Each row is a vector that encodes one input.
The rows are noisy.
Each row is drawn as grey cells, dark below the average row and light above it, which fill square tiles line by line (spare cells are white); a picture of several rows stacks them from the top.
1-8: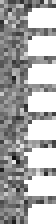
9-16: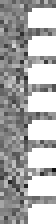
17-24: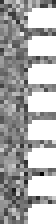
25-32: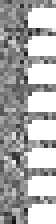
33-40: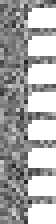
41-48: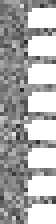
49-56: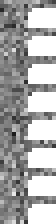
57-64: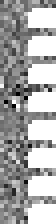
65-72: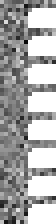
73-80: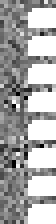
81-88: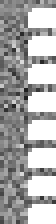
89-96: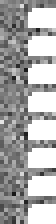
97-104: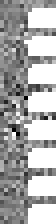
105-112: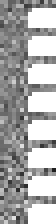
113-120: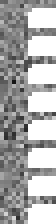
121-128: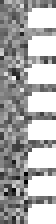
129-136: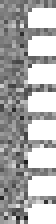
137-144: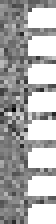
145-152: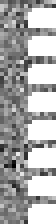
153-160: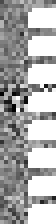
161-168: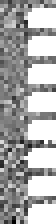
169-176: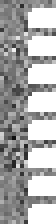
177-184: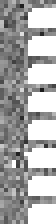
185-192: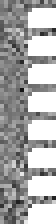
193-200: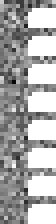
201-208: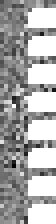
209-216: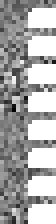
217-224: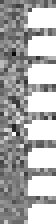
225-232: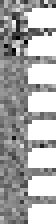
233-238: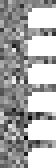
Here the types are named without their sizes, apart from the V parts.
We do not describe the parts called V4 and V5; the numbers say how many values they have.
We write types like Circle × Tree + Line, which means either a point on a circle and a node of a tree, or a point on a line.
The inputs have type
(Bool × Circle + Unit) × Tree + List(V5) × V4.
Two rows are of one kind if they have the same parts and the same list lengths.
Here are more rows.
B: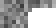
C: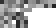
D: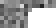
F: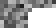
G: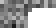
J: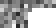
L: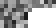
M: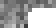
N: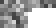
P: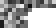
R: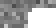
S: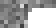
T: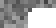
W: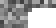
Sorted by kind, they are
B, C, J, L
D, N, P, S
F, M
G, W
R, T

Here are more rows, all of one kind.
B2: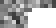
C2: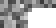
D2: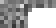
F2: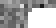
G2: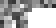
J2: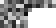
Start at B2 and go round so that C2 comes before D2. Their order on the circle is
B2, G2, C2, D2, J2, F2.
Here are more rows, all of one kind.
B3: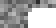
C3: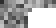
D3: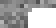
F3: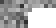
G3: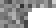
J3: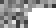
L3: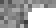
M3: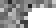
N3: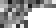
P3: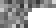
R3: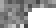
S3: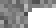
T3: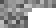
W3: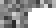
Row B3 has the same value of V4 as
D3, J3, T3 and W3.
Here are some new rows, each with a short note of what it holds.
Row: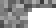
a node of a tree
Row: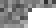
a value of V4, together with the empty list
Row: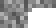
a node of a tree
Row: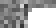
a point on a circle, a node of a tree and a true/false value
